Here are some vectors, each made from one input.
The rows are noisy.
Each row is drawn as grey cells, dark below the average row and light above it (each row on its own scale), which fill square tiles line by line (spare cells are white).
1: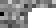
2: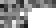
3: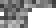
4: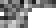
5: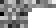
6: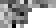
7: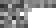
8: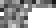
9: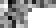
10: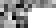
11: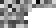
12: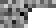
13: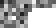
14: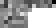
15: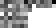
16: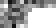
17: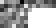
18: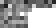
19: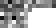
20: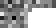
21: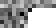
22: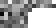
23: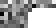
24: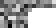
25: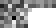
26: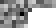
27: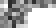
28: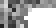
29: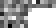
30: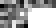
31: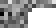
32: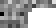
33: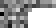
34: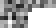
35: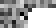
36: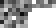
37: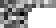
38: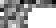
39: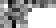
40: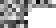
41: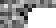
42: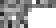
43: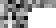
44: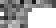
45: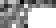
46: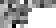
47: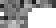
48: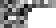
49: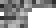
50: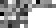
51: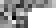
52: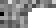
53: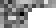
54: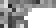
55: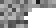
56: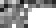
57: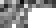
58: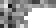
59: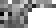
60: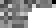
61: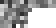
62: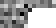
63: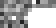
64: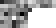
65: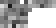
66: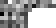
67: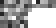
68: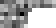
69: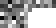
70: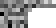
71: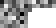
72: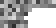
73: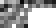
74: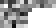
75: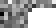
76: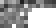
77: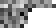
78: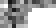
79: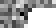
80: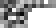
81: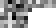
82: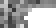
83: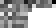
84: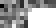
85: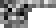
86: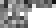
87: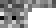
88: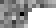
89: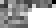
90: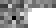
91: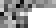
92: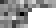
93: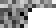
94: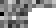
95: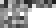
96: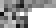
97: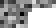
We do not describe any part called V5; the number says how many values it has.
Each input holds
a true/false value, together with either a node of a 7-node tree, or a value of V5.
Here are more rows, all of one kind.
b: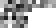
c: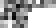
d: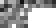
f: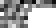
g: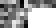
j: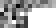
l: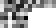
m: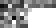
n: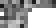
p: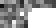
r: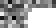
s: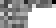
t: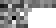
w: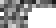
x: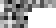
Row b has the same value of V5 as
c, j, l and x.
